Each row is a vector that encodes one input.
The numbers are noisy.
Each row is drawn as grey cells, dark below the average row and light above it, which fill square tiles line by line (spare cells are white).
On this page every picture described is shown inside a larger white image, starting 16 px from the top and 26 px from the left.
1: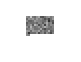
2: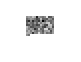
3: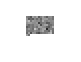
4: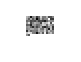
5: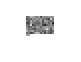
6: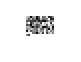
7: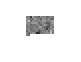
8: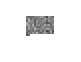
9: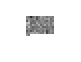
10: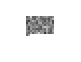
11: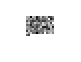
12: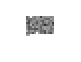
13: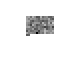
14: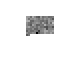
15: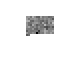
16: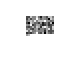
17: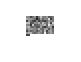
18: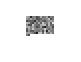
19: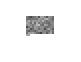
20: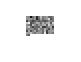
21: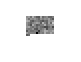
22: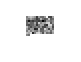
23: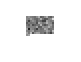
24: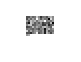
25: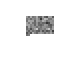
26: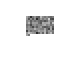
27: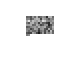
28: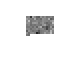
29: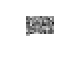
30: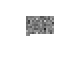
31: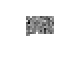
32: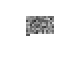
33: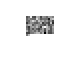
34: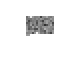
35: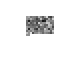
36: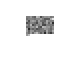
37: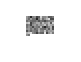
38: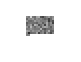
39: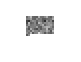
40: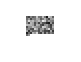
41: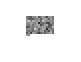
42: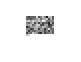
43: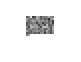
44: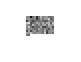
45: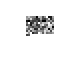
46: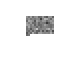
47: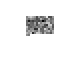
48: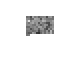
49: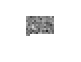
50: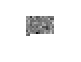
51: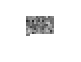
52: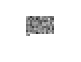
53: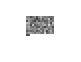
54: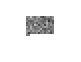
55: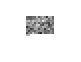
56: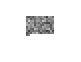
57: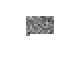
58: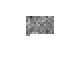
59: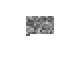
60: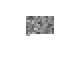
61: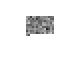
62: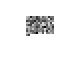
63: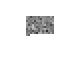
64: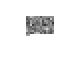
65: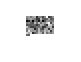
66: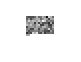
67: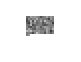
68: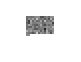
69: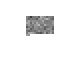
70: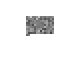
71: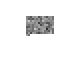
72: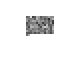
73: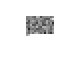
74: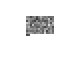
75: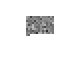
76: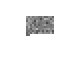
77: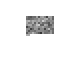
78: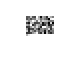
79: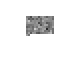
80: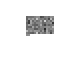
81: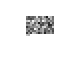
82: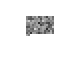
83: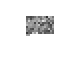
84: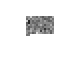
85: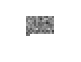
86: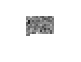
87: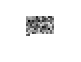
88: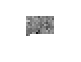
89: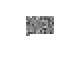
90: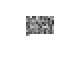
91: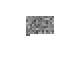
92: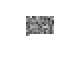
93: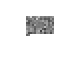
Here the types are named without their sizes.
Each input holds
either a point on a circle, or a point on a line.
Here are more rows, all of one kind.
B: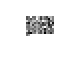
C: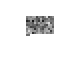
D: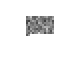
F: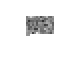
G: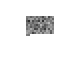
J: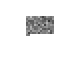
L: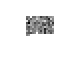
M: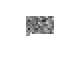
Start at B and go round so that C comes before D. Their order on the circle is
B, L, G, C, F, M, D, J.
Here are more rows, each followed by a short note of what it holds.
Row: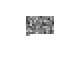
a point on a circle
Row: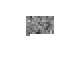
a point on a line
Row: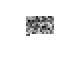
a point on a circle
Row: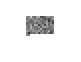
a point on a circle
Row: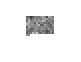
a point on a line
